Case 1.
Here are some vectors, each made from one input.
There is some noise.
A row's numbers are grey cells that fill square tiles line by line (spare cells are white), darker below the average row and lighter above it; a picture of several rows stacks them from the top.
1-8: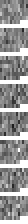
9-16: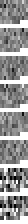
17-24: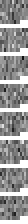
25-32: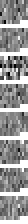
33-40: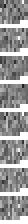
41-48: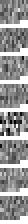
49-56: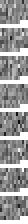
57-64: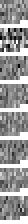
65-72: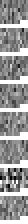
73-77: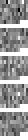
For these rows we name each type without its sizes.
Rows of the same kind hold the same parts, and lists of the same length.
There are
2 kinds of row.
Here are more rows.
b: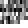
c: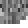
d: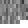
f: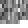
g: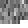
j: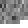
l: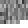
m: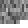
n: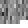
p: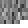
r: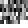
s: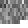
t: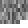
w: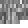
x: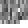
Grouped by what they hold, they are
b, r
c, d, f, g, j, l, m, n, p, s, t, w, x

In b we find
a fixed value.
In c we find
a point on a circle and a true/false value.
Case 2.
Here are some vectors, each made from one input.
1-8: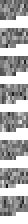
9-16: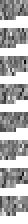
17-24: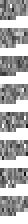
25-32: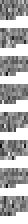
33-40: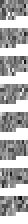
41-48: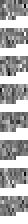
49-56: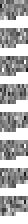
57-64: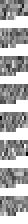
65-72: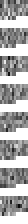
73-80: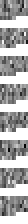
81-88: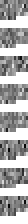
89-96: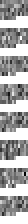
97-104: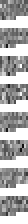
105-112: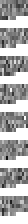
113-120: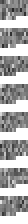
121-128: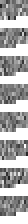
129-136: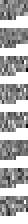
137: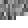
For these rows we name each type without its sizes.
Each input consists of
a label and a point on each of two lines.
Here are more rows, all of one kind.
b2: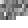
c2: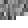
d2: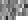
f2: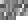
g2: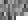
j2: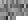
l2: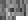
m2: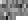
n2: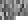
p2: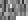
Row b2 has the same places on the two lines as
c2 and g2.
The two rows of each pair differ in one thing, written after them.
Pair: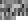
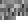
the place on one of the two lines
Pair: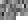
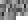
the place on one of the two lines
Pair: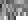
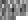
the label
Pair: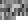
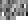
the label
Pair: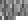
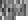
the place on one of the two lines
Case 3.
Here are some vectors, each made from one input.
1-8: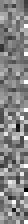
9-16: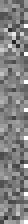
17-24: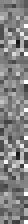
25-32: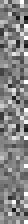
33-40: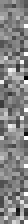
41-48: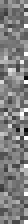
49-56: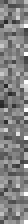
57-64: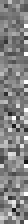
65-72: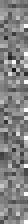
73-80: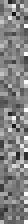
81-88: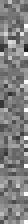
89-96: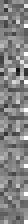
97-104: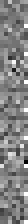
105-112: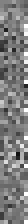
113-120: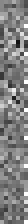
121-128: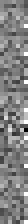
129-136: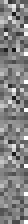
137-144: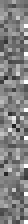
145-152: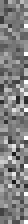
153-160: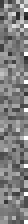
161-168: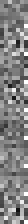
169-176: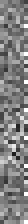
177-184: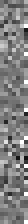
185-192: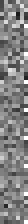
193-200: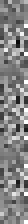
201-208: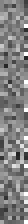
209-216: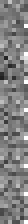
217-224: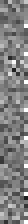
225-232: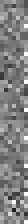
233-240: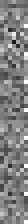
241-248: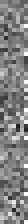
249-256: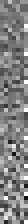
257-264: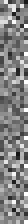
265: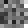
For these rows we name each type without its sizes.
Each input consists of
either a label, or three true/false values.
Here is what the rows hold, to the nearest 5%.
About 25% of them hold a label. The rest hold three true/false values.
